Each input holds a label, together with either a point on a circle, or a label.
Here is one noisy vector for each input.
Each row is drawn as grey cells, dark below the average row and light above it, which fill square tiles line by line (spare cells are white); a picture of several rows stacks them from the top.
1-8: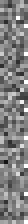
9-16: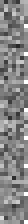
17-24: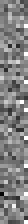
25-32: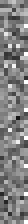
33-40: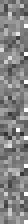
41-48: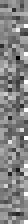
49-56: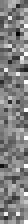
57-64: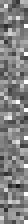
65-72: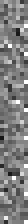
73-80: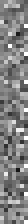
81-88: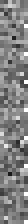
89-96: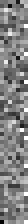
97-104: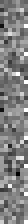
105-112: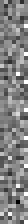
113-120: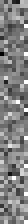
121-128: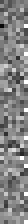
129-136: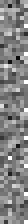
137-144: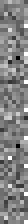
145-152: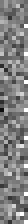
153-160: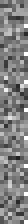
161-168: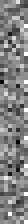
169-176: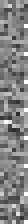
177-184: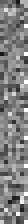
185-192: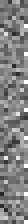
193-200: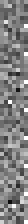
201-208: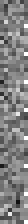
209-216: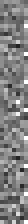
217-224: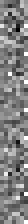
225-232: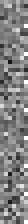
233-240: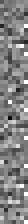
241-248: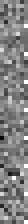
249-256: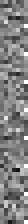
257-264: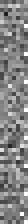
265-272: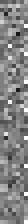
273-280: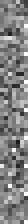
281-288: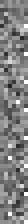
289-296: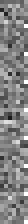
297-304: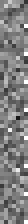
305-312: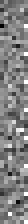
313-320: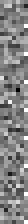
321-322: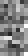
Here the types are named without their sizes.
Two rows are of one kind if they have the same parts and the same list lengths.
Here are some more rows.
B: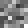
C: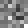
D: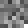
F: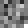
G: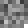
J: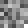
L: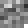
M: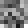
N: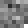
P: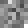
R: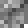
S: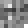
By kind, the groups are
B, C, D, F, G, J, L, P, R, S
M, N

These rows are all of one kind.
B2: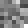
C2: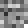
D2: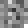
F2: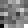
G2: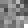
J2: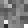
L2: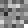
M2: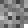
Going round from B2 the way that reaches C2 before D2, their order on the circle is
B2, J2, M2, L2, C2, D2, G2, F2.
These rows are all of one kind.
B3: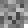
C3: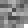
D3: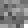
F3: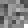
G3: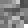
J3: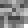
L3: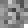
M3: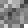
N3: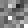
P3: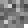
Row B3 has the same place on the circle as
D3 and F3.
